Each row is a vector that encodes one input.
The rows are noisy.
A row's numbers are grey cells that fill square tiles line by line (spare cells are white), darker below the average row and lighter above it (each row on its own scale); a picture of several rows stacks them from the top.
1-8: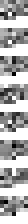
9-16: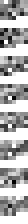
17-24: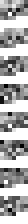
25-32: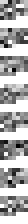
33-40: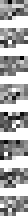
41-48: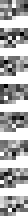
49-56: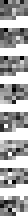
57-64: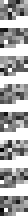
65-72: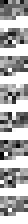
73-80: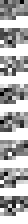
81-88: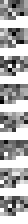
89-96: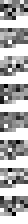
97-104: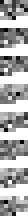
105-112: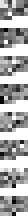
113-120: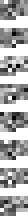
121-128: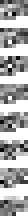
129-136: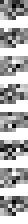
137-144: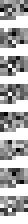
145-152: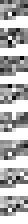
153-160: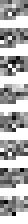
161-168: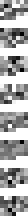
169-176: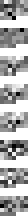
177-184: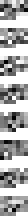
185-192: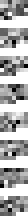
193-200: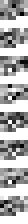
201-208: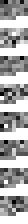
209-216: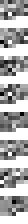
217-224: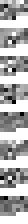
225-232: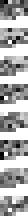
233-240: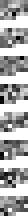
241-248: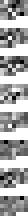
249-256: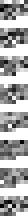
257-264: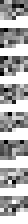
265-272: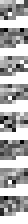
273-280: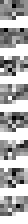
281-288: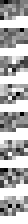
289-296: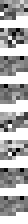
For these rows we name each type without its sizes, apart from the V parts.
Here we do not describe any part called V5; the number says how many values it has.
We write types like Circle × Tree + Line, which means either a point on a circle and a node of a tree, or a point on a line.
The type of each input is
Bool × V5 + Line.
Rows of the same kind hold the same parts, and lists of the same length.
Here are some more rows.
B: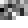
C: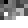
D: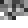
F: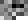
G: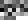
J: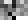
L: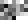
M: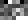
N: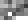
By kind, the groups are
B, D, F, G, J, L, N
C, M

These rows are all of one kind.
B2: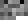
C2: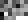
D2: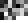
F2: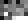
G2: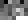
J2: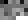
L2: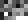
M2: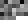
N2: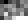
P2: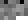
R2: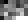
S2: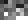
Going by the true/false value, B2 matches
G2, J2, M2 and P2.
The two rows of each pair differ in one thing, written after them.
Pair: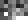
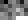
the true/false value
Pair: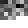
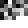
the value of V5
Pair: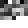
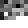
the true/false value
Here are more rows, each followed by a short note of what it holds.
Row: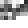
a point on a line
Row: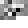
a point on a line
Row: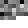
a true/false value and a value of V5
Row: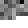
a true/false value and a value of V5
